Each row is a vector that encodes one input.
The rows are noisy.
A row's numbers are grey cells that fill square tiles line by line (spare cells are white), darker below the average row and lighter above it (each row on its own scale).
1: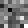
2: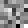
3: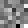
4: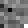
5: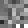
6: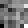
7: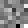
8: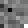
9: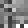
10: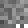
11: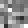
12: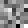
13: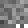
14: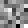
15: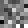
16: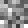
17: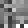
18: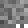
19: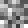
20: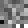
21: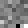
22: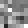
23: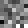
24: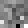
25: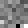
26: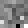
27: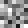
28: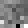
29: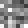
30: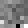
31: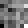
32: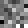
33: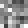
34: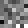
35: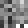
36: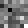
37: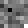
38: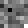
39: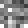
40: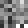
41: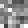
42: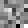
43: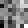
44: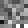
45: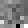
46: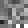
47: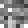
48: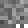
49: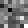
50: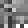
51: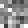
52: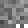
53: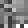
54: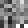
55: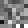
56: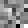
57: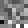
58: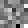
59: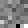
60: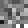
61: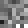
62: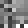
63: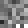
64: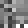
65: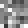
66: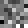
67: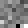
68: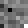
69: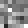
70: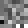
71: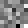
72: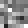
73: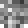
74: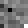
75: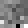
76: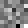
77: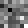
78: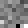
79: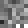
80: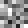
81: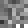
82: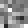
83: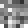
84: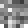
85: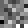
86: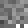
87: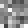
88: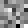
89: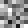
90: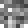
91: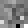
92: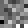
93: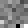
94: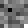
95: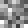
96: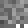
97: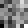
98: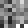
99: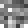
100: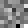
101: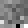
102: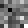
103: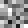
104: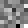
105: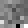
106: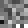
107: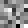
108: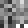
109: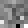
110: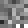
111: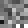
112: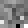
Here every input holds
a true/false value, together with either a point on a 4-point line, or a point on a 7-point line.
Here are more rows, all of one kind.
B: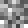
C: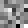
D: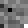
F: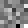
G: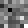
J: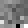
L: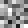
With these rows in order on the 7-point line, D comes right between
F and J.
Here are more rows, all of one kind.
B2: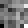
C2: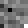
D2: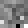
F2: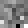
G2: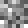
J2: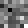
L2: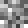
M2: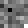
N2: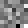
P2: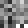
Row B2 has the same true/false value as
C2, J2, M2 and P2.
